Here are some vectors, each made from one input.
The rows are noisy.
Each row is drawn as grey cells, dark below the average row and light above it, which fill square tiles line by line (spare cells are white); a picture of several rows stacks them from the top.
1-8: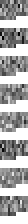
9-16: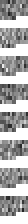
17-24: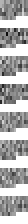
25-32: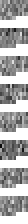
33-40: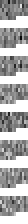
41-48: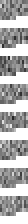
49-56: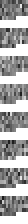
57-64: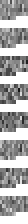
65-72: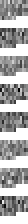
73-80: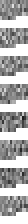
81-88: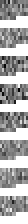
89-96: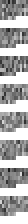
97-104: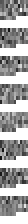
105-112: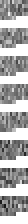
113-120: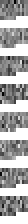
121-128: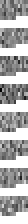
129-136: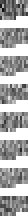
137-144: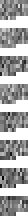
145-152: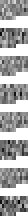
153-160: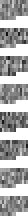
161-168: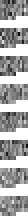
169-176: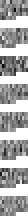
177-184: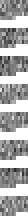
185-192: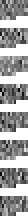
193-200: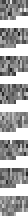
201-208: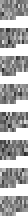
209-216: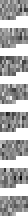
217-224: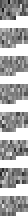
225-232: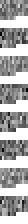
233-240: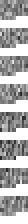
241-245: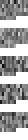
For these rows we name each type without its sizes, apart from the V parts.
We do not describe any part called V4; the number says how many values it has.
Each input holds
a point on a line and a value of V4, together with either a point on each of two lines, or a node of a tree.
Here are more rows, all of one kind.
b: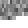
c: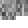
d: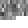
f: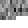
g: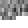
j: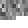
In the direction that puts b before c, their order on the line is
g, b, d, f, j, c.
